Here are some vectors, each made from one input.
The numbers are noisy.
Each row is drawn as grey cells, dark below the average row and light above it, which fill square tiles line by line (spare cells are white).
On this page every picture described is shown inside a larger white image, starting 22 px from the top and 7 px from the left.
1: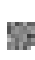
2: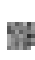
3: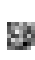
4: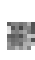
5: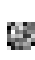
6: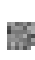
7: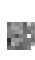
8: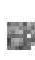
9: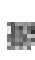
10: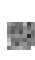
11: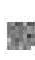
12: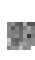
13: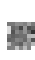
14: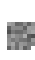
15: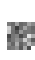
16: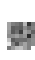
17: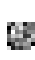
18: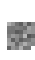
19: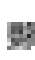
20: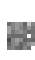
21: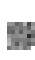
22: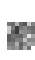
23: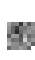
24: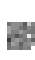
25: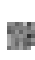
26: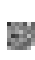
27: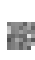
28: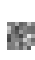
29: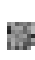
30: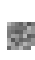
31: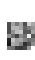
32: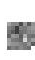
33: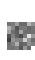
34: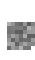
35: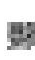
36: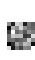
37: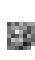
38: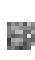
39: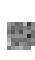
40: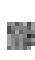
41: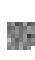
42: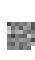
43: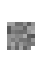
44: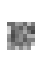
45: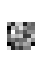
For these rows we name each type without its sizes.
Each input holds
a list of points on a line.
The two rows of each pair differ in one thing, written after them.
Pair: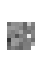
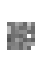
the place on the line in item 2 of the list
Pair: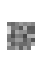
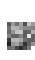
the place on the line in item 1 of the list
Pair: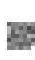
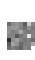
the place on the line in item 1 of the list
